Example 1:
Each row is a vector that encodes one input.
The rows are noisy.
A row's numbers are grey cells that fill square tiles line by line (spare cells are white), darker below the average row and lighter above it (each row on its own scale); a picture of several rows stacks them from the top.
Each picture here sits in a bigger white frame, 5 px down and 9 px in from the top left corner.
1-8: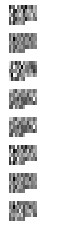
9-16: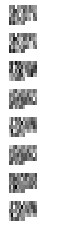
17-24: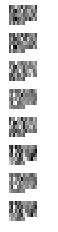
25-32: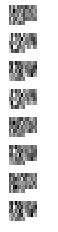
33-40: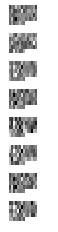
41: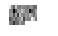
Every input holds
a list of up to two points on a 5-point line.
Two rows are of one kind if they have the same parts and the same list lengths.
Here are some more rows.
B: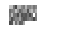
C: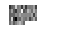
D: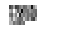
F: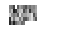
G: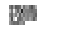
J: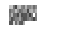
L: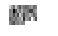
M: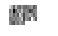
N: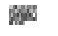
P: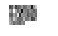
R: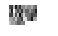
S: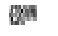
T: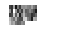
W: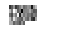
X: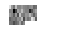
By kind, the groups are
B, J, N
C, F, L, M, X
D, G, P, R, S, T, W

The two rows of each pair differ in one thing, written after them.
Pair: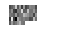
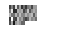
the place on the 5-point line in item 1 of the list
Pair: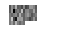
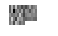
the place on the 5-point line in item 1 of the list
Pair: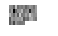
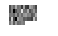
the place on the 5-point line in item 1 of the list
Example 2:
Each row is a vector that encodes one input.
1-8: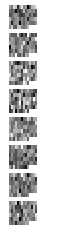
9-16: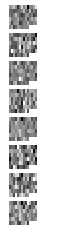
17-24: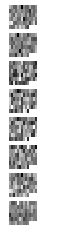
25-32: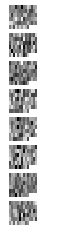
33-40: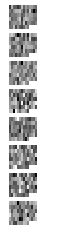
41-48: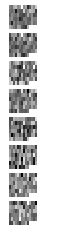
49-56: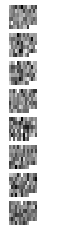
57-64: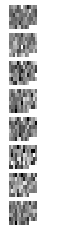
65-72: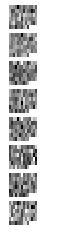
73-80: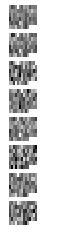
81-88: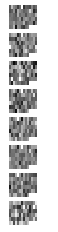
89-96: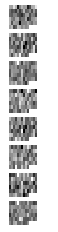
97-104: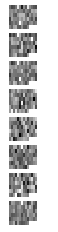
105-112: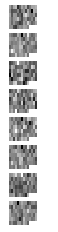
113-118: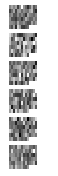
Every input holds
a node of a 14-node tree and a true/false value.
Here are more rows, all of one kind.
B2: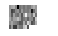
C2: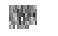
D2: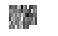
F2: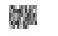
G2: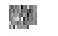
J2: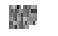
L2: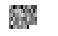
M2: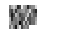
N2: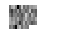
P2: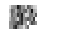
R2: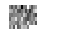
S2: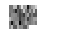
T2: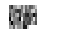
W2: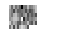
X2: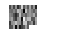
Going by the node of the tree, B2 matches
D2, G2, J2 and W2.
